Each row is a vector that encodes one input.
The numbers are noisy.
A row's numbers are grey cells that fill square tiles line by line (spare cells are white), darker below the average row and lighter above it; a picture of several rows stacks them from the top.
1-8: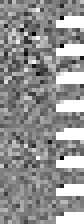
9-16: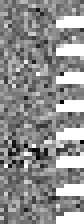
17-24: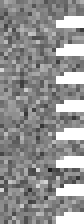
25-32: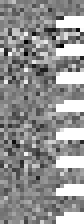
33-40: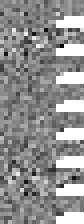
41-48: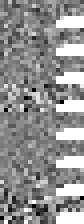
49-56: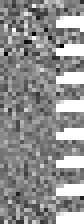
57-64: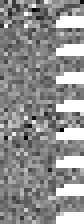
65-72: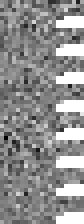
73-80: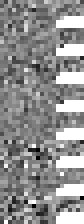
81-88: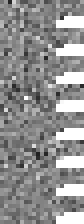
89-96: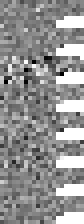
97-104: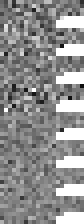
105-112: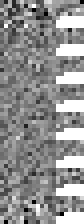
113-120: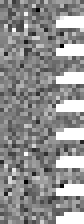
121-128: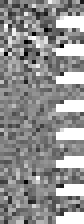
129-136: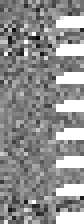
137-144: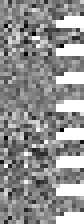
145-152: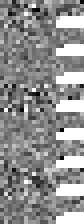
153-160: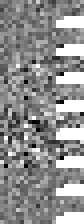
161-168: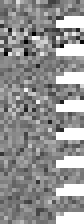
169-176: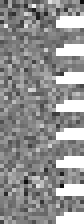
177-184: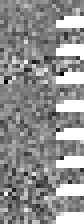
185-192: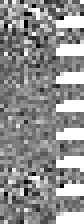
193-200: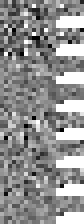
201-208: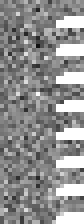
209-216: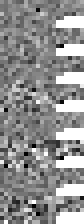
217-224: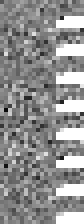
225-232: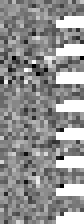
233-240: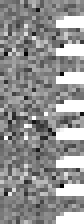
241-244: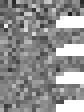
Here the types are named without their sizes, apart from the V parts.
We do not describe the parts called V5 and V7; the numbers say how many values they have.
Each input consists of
a node of a tree, a true/false value, a value of V5 and a value of V7.
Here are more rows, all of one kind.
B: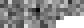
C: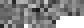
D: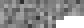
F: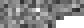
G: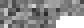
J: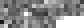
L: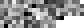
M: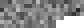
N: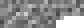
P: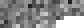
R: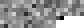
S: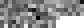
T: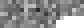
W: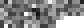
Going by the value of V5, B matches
C, L and P.
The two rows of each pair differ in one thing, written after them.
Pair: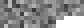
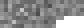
the value of V7
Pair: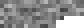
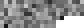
the value of V7
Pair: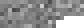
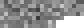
the node of the tree
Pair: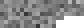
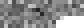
the node of the tree
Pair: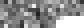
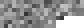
the value of V5
